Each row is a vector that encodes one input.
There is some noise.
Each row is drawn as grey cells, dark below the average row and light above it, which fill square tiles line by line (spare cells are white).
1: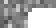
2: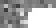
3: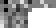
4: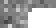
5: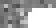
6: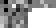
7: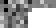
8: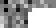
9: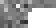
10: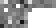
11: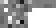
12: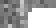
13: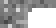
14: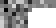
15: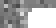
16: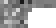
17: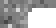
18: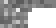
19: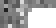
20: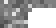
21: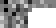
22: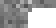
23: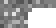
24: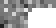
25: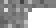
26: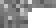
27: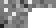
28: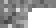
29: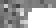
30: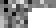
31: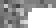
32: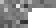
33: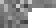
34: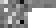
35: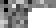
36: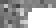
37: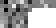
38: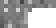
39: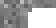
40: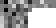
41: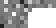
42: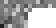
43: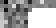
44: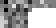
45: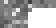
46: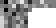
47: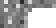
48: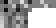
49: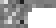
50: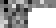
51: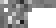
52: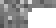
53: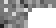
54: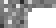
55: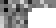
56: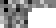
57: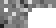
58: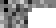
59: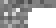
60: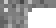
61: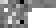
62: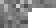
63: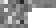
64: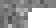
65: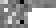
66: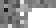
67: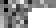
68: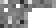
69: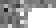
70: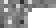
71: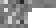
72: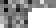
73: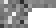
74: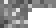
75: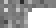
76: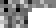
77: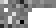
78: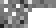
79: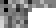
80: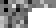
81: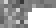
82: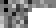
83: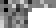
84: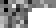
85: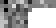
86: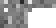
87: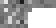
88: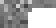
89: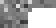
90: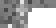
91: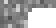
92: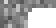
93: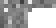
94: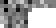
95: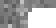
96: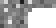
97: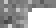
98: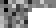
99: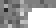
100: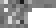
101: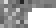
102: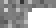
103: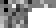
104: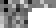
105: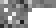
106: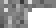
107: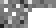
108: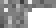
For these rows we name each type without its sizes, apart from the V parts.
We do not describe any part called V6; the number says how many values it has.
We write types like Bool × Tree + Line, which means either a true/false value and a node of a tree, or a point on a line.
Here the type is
(Bool × Bool × Bool + Line) × Line + V6.
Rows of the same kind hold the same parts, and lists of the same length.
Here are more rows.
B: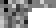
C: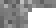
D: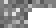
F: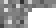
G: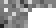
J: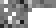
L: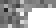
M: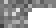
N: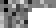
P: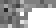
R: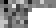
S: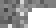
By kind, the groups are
B, N, R
C, L, P, S
D, F, G, J, M

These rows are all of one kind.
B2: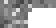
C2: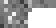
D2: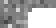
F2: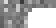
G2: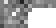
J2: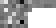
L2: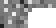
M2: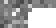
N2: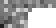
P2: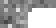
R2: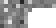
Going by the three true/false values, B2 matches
C2 and M2.
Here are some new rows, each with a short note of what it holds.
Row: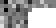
a value of V6
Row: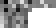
a value of V6
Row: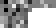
a value of V6
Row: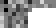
a value of V6
